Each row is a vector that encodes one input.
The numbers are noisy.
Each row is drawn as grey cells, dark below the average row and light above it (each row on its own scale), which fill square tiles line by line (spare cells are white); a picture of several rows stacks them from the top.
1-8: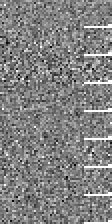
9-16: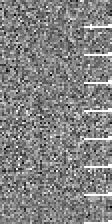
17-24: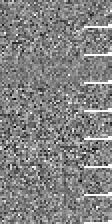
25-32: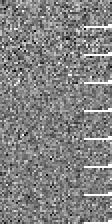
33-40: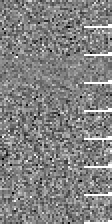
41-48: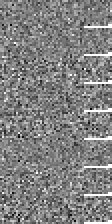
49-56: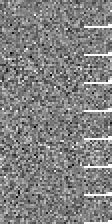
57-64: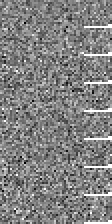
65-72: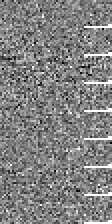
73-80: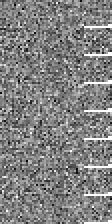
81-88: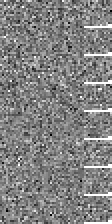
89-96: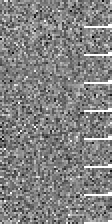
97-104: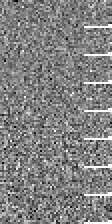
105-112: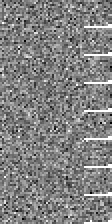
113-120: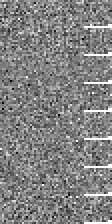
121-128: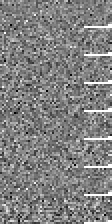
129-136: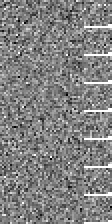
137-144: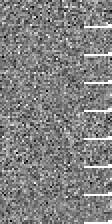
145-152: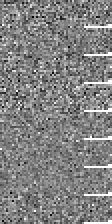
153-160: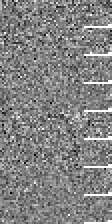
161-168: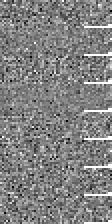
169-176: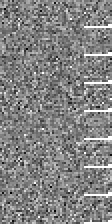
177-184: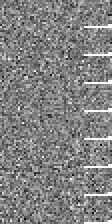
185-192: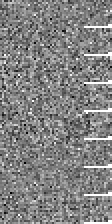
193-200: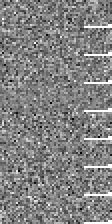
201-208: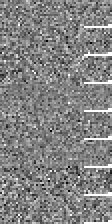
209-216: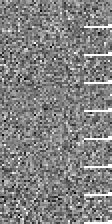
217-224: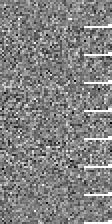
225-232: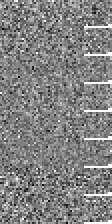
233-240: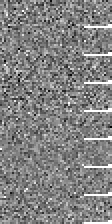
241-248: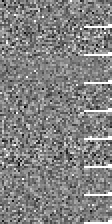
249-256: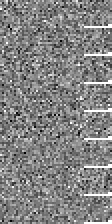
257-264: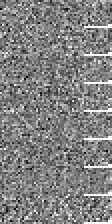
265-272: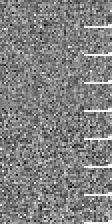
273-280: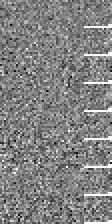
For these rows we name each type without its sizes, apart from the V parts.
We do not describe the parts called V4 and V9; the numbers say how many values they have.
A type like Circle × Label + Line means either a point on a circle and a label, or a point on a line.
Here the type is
((Bool × Bool × Bool × Bool + Unit) × Label + V9) × Line × Line × V4 × V4.
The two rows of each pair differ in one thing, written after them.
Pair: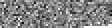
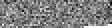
the label
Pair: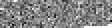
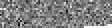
the label
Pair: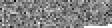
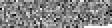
the label
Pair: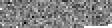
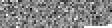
the label
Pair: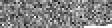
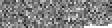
the label
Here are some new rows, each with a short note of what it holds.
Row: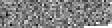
a point on each of two lines, two values of V4 and a value of V9
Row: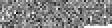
a label, a point on each of two lines, four true/false values and two values of V4
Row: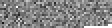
a label, a point on each of two lines, four true/false values and two values of V4
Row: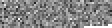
a label, a point on each of two lines and two values of V4
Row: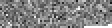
a label, a point on each of two lines and two values of V4
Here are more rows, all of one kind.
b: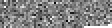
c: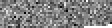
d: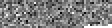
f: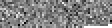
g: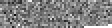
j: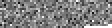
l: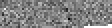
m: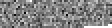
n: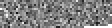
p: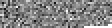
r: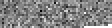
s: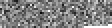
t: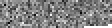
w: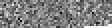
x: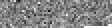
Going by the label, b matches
g, m, p and s.
